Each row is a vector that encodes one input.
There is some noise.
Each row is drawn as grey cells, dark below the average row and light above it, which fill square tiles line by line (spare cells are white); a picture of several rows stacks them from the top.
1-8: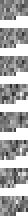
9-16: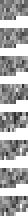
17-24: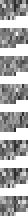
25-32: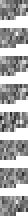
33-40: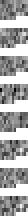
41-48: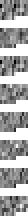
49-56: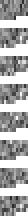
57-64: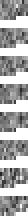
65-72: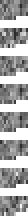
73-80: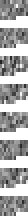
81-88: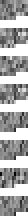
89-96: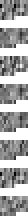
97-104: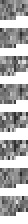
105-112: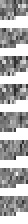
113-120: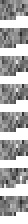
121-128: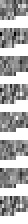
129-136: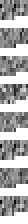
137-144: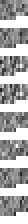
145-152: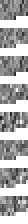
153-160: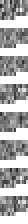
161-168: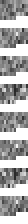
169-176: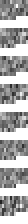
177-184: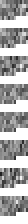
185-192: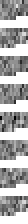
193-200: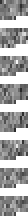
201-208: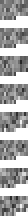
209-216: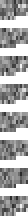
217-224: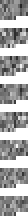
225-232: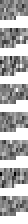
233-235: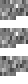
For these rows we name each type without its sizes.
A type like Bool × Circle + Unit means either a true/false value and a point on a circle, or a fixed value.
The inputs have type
Circle + Line.
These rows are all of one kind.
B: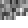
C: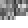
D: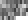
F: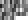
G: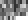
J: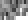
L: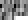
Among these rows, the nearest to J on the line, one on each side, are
B and D.
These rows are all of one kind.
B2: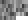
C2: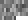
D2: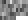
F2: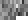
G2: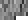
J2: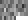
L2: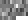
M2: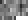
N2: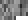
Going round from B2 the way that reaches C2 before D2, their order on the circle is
B2, J2, C2, M2, N2, G2, F2, L2, D2.
